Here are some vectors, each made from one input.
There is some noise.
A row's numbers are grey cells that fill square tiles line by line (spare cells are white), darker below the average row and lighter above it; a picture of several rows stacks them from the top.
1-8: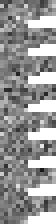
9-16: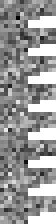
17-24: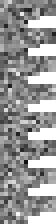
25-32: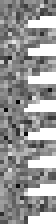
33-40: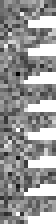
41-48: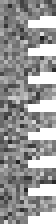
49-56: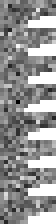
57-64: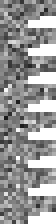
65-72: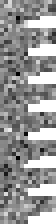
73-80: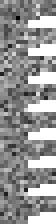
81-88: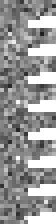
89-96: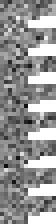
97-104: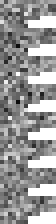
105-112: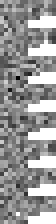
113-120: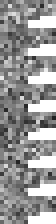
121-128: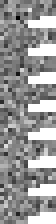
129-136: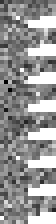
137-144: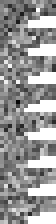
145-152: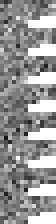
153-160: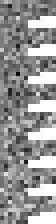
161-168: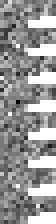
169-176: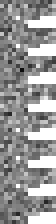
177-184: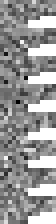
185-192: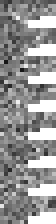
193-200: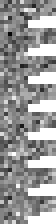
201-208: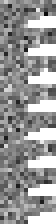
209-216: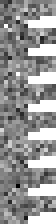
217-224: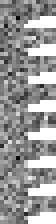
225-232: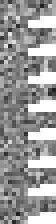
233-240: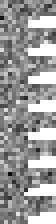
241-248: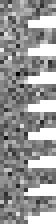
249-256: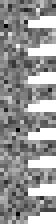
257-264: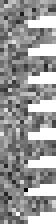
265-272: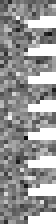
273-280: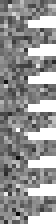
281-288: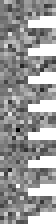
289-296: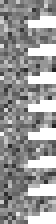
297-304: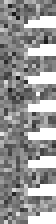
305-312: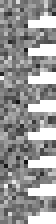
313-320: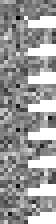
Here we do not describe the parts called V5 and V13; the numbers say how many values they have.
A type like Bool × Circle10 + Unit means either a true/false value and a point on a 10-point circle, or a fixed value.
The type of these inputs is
Bool × Bool × Bool + Line6 × (Line6 + V13) × V5.
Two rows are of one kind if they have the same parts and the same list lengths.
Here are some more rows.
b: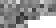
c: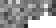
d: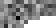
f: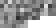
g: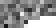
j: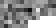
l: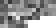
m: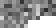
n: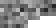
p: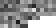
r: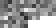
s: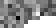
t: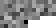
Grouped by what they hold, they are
b, c, f
d, g, j, m, n, s, t
l, p, r

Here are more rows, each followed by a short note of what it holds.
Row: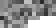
a point on a 6-point line, a value of V5 and a value of V13
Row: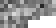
three true/false values
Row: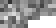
three true/false values
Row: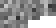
a point on each of two 6-point lines and a value of V5
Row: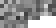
a point on each of two 6-point lines and a value of V5
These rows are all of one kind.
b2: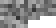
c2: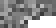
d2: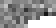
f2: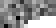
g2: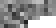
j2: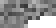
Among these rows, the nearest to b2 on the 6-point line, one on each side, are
d2 and j2.
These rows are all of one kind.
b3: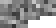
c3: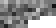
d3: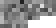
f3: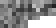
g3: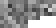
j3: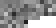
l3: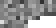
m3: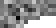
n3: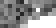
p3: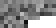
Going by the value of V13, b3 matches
c3, g3 and m3.
